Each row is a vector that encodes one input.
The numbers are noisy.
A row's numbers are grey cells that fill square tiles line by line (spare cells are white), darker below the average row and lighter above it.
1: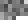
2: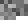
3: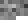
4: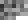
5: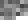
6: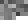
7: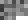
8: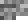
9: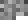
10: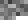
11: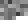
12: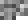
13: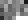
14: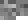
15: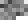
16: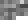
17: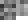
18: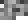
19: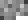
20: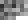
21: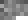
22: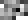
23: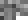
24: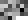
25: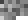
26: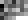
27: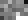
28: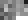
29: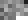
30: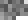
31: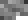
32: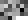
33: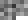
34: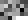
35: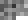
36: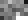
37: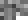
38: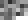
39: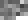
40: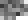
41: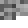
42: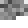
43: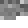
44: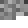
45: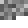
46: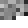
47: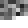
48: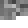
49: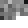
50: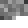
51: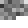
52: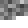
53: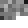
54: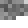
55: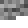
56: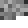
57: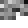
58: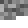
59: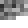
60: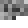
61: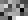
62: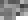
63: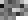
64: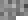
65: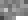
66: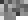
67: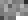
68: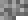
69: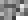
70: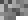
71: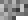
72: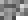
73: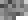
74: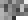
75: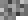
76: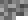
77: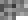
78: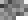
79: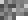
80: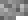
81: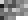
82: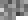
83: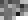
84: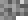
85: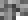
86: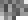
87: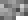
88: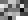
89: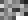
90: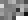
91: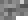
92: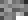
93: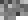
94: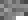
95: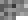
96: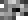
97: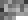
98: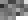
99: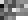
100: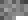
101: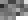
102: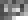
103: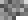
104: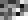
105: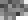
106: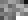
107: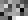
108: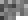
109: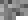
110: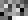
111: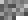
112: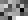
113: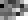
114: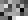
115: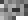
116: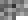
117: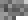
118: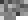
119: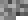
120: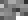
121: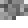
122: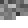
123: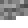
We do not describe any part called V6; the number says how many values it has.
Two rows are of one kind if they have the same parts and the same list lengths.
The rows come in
3 kinds.
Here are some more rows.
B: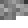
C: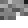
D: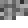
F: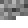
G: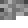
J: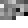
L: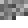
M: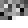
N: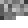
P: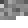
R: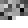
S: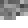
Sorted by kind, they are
B, C, F, G, J, N, P, S
D, L
M, R

